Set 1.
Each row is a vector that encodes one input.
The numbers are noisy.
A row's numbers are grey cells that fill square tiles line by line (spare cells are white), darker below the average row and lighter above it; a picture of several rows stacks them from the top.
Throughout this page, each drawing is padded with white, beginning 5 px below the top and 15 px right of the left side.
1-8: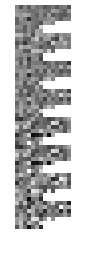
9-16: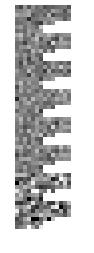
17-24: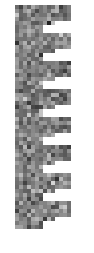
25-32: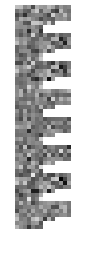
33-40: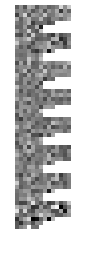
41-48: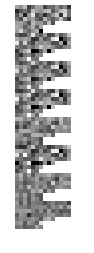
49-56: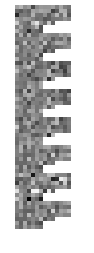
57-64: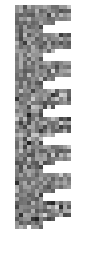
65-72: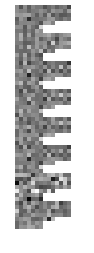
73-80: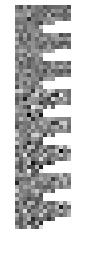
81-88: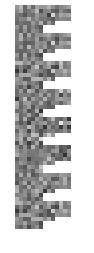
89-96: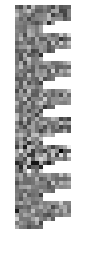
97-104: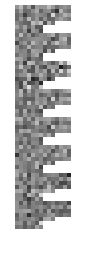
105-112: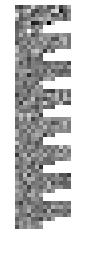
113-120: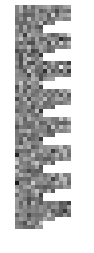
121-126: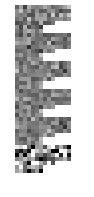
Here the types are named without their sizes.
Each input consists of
either three true/false values, or a list of points on a line.
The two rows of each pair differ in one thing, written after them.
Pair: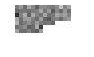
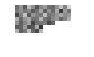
the place on the line in item 2 of the list
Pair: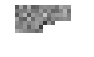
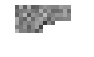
the place on the line in item 2 of the list
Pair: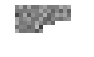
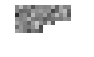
the place on the line in item 2 of the list
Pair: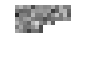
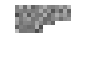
the place on the line in item 2 of the list
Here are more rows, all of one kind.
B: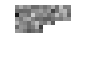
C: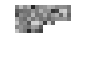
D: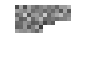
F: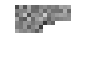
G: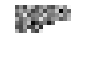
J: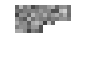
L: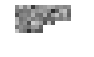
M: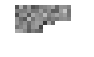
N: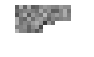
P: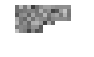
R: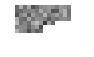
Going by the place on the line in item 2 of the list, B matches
D, J and M.
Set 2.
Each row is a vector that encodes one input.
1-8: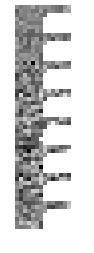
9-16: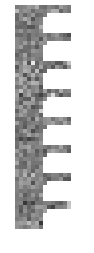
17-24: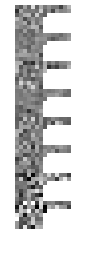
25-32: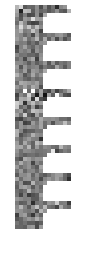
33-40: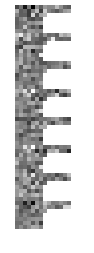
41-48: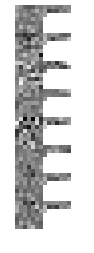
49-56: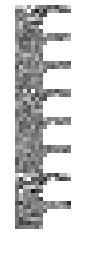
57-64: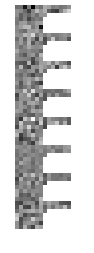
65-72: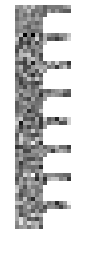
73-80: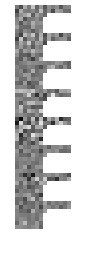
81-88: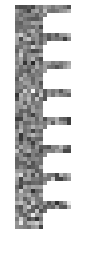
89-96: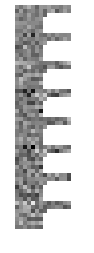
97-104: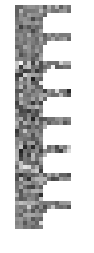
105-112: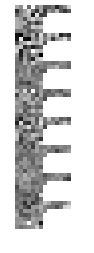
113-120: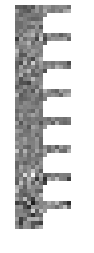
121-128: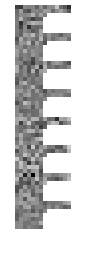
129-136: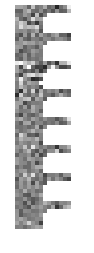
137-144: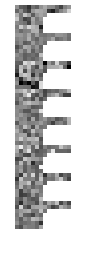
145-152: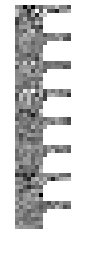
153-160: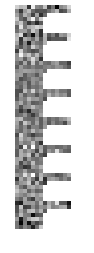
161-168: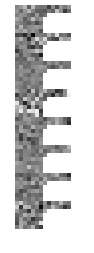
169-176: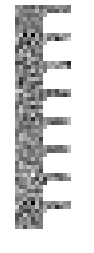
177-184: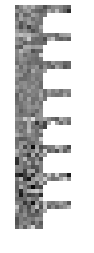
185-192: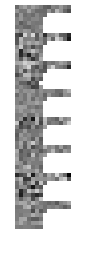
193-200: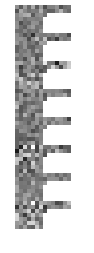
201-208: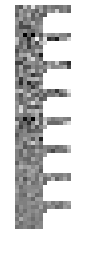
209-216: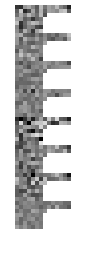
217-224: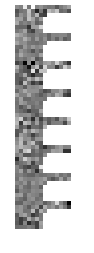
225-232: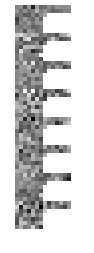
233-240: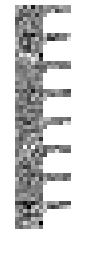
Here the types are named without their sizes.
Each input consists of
a point on a line, together with either a label, or a point on a line.
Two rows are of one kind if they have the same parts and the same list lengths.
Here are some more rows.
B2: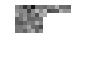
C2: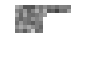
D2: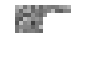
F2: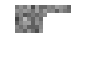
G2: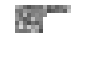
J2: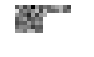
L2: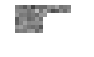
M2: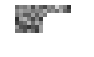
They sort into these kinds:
B2, C2, D2, F2, G2, L2, M2
J2

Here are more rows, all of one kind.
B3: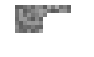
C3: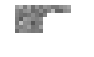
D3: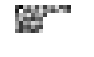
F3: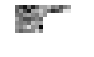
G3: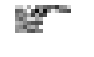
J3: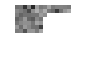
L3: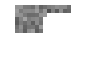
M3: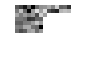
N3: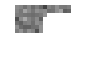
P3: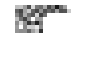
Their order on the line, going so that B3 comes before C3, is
M3, L3, D3, N3, P3, B3, J3, F3, C3, G3.
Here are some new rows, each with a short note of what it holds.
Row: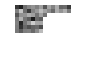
a point on each of two lines
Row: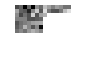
a point on each of two lines
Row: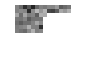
a label and a point on a line
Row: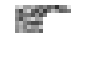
a label and a point on a line
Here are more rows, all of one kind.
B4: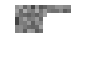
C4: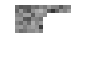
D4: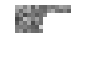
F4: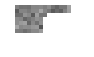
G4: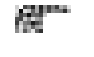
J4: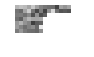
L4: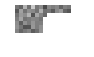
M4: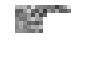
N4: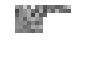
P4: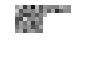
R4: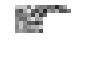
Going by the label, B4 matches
D4, M4, N4 and R4.
